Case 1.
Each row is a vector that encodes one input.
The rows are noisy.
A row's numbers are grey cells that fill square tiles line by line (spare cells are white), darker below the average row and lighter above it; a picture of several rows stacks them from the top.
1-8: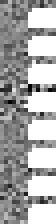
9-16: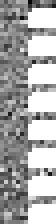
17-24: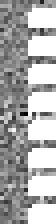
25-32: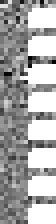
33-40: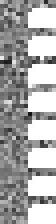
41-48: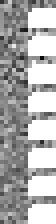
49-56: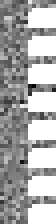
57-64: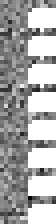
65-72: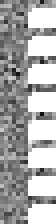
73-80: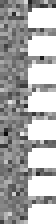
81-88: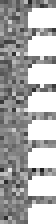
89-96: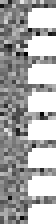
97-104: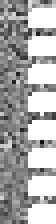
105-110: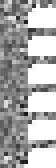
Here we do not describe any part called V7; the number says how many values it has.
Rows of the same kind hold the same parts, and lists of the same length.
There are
2 kinds of row.
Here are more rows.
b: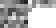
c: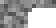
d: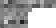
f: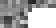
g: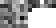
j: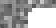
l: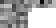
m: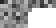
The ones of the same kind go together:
b, c, j
d, f, g, l, m

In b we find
a point on a 5-point line and a true/false value.
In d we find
a true/false value and a value of V7.
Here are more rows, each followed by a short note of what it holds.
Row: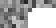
a true/false value and a value of V7
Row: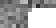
a true/false value and a value of V7
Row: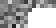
a point on a 5-point line and a true/false value
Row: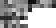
a point on a 5-point line and a true/false value
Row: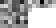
a point on a 5-point line and a true/false value
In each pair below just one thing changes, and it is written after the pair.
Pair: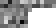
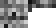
the true/false value
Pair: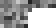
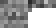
the value of V7
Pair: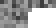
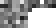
the true/false value
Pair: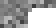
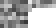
the value of V7
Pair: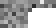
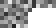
the value of V7
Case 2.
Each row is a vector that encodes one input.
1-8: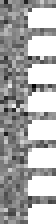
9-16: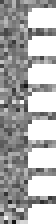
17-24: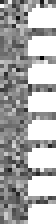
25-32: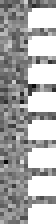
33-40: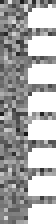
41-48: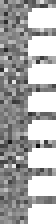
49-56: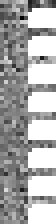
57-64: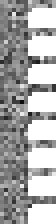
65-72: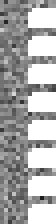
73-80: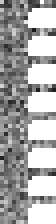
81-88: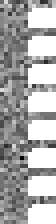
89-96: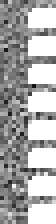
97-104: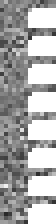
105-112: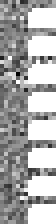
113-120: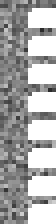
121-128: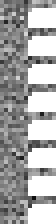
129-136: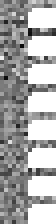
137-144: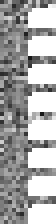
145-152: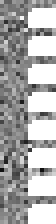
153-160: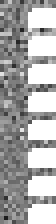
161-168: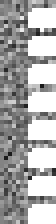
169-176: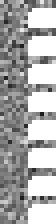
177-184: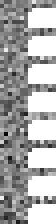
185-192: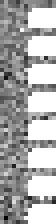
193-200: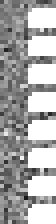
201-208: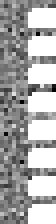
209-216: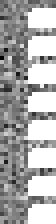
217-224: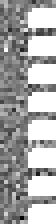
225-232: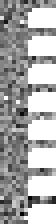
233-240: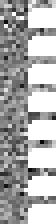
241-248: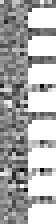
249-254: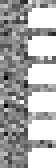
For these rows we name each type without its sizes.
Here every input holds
a point on a circle, a point on a line and a true/false value.
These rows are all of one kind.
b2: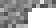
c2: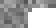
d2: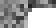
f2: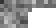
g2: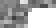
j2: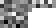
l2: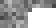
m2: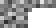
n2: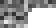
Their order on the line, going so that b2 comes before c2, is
l2, m2, b2, g2, j2, n2, f2, d2, c2.
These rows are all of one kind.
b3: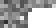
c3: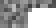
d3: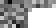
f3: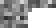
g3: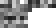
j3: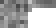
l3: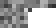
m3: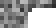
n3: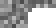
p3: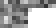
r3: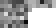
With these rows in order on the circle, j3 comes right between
l3 and r3.
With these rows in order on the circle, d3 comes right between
b3 and p3.
